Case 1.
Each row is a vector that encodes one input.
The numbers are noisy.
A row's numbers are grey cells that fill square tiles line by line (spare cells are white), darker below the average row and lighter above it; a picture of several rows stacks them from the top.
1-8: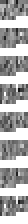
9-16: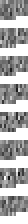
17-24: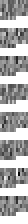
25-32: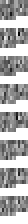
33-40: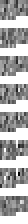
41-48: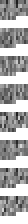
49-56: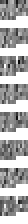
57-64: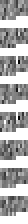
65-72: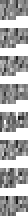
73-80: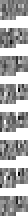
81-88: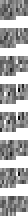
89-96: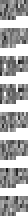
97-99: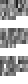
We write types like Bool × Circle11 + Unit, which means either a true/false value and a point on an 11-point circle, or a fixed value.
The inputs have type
(Line5 + Tree10) × Line8.
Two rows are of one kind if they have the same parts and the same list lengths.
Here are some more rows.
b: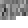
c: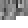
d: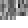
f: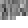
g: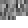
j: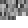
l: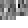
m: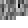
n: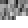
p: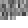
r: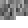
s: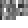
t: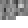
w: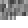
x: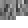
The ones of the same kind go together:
b, c, d, f, l, m, n, p, t, w
g, j, r, s, x

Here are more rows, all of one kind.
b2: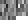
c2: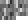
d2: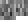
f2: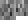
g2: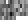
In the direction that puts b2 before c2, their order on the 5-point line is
b2, g2, c2, d2, f2.
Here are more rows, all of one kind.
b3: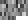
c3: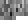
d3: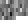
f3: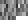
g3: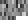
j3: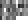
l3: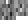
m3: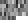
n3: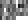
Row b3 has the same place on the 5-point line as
f3, g3 and j3.
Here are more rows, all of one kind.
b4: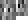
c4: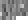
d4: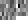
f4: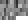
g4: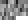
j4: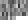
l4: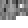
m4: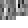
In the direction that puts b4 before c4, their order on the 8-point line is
b4, m4, d4, j4, c4, l4, f4, g4.
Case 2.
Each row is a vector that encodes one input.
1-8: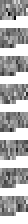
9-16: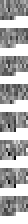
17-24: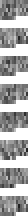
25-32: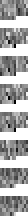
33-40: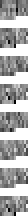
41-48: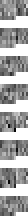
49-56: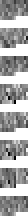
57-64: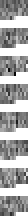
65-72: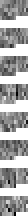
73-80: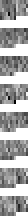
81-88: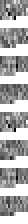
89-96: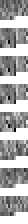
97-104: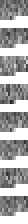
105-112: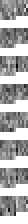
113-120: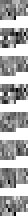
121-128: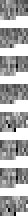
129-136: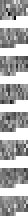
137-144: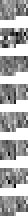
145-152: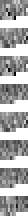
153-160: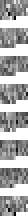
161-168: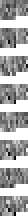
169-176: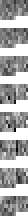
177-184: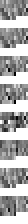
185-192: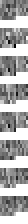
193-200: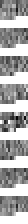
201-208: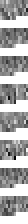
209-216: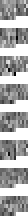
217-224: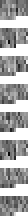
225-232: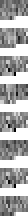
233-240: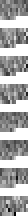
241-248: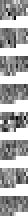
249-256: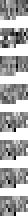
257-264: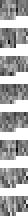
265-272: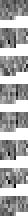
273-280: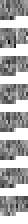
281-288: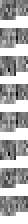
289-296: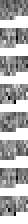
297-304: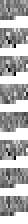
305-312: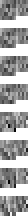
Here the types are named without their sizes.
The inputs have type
List(Line).
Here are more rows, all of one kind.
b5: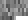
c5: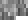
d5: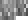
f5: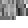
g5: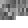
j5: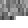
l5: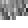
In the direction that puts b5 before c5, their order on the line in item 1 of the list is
g5, b5, j5, c5, d5, l5, f5.
